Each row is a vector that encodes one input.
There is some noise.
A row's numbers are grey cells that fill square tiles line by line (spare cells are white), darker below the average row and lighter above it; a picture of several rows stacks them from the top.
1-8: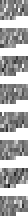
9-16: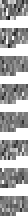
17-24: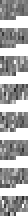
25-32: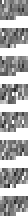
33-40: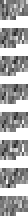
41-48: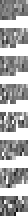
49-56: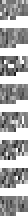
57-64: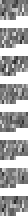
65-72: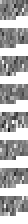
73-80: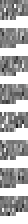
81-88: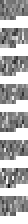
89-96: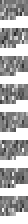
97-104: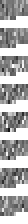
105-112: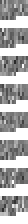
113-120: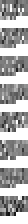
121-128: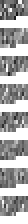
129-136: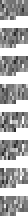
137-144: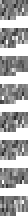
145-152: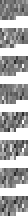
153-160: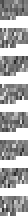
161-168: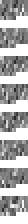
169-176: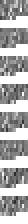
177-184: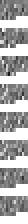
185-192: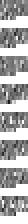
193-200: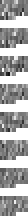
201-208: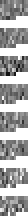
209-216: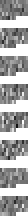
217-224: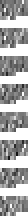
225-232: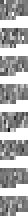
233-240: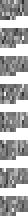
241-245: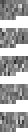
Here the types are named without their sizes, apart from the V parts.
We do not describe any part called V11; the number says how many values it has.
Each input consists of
a list of items, each a true/false value and a value of V11.
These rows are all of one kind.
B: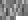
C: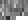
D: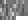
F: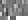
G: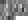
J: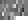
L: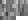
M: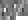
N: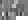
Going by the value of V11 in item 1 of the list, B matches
D and J.
